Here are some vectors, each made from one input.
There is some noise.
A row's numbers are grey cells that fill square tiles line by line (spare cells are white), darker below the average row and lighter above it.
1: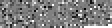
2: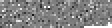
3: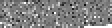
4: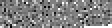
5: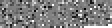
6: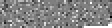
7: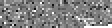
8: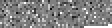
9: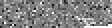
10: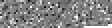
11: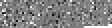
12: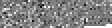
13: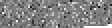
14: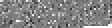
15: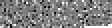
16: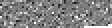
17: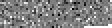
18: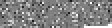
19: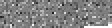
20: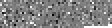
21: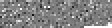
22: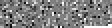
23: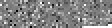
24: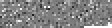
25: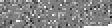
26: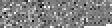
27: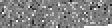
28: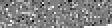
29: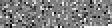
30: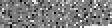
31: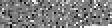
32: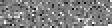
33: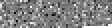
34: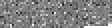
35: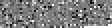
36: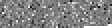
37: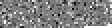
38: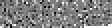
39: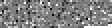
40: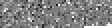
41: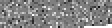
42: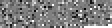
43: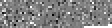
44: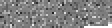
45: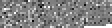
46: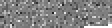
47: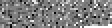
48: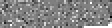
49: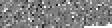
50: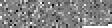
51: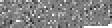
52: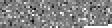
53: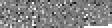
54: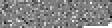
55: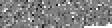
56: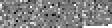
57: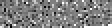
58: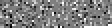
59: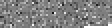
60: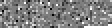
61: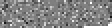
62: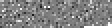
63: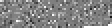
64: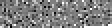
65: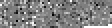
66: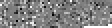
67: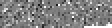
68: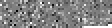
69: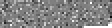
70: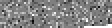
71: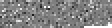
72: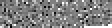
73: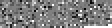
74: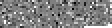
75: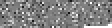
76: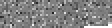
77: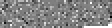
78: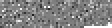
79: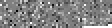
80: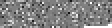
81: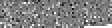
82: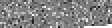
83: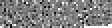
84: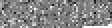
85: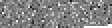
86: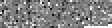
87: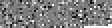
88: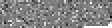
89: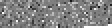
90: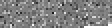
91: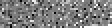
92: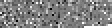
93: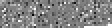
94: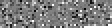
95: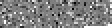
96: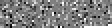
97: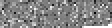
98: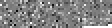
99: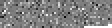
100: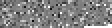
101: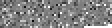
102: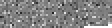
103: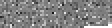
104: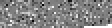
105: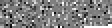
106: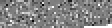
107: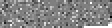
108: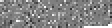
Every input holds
one of 4 labels, together with either a point on a 9-point circle, or a fixed value.
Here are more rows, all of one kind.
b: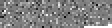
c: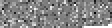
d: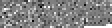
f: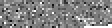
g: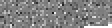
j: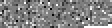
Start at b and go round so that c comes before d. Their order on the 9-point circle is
b, g, c, j, f, d.
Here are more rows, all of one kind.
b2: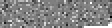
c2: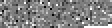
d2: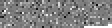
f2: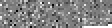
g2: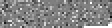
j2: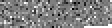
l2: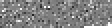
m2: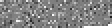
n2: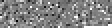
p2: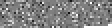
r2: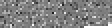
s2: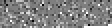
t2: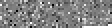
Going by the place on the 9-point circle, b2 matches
g2, l2, m2 and r2.
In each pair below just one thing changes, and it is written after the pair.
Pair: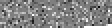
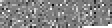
the place on the 9-point circle
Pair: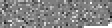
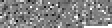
the place on the 9-point circle
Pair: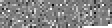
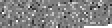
the place on the 9-point circle
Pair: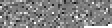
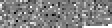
the place on the 9-point circle
